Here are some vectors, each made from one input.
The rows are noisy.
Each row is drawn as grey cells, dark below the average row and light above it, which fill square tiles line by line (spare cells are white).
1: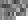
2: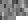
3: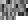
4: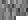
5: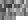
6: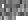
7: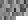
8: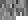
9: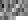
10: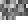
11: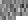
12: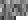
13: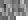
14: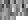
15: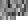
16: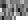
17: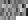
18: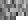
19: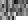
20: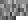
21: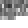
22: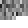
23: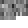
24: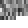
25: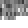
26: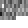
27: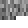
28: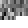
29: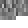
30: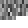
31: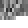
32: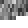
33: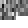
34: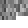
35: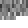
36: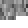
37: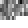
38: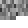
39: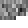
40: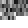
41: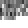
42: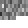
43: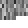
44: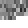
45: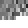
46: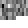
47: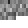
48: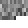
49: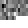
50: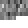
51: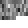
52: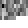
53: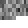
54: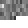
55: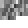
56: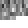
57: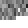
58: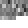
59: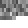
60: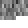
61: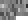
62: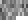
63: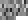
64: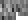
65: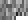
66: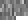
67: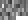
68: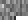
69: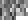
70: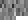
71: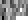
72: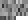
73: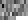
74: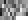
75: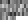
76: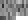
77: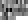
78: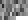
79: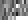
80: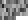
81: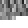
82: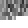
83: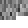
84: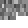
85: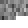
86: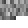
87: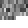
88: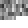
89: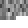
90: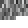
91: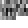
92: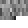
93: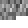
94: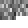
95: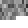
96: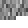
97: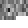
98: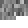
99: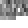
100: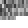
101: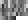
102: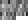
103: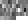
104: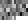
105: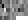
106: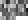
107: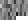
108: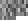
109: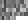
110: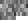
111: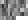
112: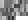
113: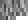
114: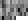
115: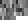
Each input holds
a point on a 6-point line, together with either one of 6 labels, or four true/false values.
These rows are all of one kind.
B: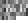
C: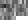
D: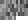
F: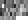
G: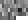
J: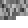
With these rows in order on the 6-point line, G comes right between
C and D.
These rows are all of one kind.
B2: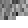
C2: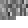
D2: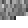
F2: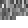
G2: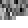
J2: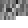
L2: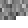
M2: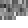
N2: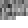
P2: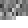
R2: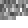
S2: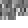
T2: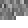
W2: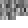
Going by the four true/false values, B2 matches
C2, G2, L2 and N2.
